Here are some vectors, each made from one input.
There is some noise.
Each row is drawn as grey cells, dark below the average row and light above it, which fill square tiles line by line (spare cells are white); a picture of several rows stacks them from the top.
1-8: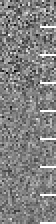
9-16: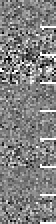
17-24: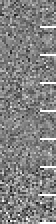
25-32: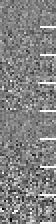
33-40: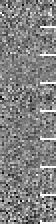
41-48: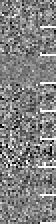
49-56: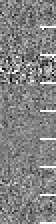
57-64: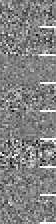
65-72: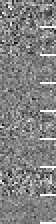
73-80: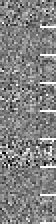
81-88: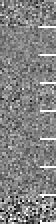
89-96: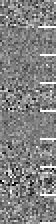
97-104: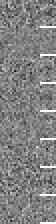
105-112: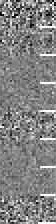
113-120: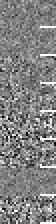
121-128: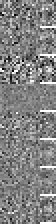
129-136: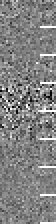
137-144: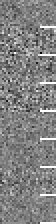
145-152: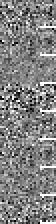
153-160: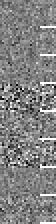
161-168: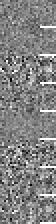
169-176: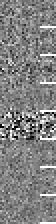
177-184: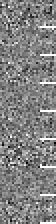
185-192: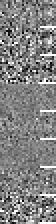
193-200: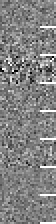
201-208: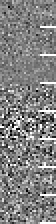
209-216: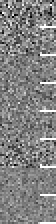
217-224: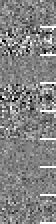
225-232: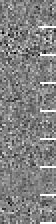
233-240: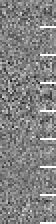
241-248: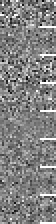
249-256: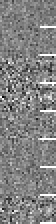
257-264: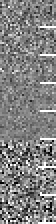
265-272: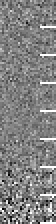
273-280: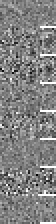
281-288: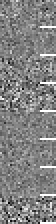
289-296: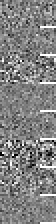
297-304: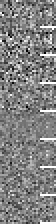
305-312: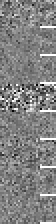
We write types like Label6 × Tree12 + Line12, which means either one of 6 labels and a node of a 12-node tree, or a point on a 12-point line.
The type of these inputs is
(Label6 × Label7 + Line12) × Label7 × Label7.
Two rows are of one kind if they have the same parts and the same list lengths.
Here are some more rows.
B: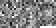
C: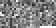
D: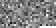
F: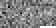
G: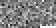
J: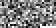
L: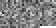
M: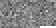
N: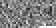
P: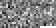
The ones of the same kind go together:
B, L
C, D, F, G, J, M, N, P

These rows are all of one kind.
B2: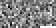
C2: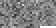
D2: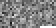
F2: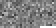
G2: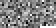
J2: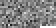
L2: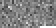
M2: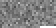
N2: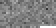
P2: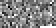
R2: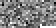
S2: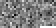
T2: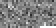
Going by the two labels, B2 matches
P2 and T2.
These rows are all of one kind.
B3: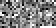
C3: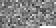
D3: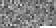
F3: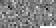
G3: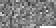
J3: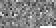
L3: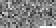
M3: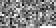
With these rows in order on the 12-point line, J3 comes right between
B3 and F3.
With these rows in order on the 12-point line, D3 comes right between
B3 and G3.
